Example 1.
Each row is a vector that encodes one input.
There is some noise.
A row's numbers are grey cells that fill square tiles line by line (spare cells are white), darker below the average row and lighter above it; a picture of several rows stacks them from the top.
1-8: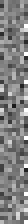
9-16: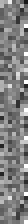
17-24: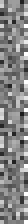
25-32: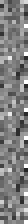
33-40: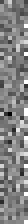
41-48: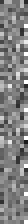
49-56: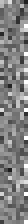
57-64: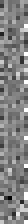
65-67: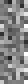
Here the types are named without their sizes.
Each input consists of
a point on a line and a true/false value.
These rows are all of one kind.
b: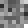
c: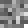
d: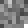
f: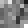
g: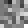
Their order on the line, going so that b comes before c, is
b, g, c, d, f.
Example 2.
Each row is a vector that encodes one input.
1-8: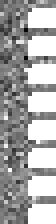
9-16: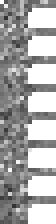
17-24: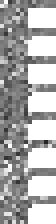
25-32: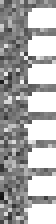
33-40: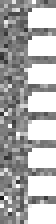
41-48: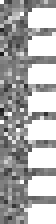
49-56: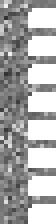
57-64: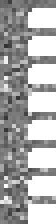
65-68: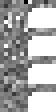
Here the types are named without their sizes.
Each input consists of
a node of a tree and three true/false values.
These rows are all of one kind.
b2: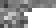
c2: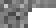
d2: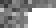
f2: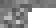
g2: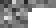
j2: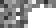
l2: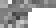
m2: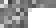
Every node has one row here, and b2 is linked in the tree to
f2.
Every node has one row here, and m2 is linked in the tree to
j2.
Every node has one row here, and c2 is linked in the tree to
d2, f2 and j2.
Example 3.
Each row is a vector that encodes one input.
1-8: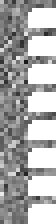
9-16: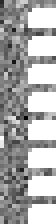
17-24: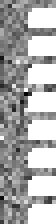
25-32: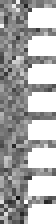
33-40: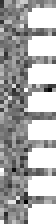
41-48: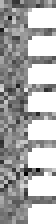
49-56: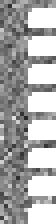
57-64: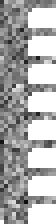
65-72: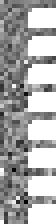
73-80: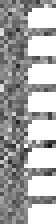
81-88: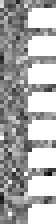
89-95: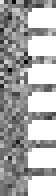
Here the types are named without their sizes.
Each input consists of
two labels.
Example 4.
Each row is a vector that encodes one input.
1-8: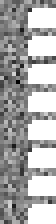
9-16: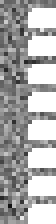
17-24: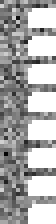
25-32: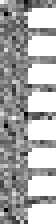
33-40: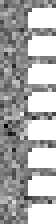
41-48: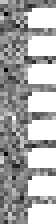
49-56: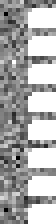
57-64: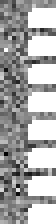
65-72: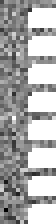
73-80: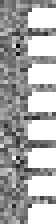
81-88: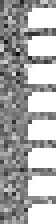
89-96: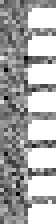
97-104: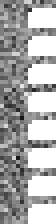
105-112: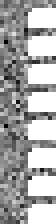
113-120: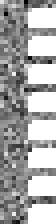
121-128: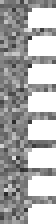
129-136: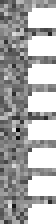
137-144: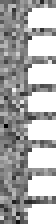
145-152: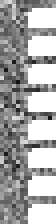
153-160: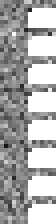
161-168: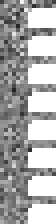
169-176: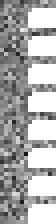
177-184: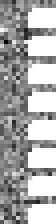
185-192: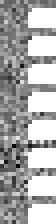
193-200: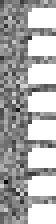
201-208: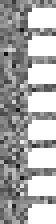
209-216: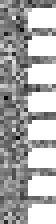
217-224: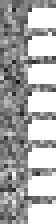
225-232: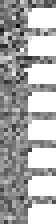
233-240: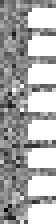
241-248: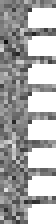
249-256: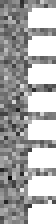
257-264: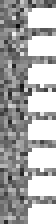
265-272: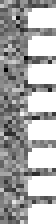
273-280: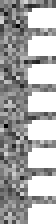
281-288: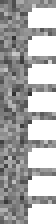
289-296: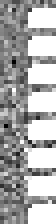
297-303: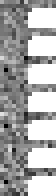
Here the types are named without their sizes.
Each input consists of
either a node of a tree, or three true/false values.
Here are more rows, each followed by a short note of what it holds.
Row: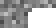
a node of a tree
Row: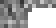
a node of a tree
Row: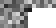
a node of a tree
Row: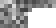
three true/false values
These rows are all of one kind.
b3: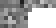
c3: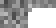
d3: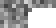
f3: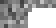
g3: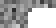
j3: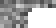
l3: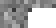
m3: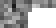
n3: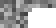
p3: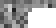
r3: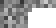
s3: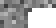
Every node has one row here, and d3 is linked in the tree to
c3 and l3.
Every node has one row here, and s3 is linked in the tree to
c3.
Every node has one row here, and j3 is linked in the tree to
n3.
